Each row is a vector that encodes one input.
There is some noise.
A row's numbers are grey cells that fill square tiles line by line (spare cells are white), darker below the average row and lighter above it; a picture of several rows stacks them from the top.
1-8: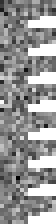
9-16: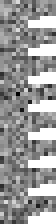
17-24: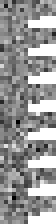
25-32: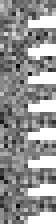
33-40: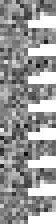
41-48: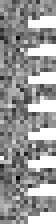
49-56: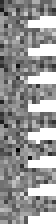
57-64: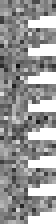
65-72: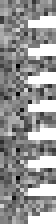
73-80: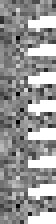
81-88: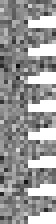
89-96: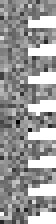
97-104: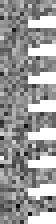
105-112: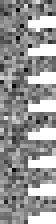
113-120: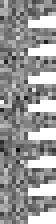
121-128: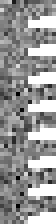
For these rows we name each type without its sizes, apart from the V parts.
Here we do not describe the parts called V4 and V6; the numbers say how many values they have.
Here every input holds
either a point on a line, or three true/false values and a value of V6, or a value of V4.
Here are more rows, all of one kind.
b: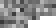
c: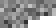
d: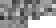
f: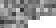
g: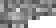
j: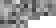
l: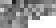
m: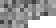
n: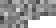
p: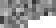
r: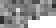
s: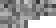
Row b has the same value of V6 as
f and j.
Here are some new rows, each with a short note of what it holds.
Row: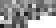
a value of V4
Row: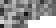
a value of V4
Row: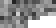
three true/false values and a value of V6
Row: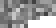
three true/false values and a value of V6
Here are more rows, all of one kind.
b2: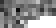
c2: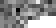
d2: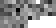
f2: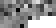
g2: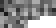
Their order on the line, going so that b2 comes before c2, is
g2, b2, c2, d2, f2.
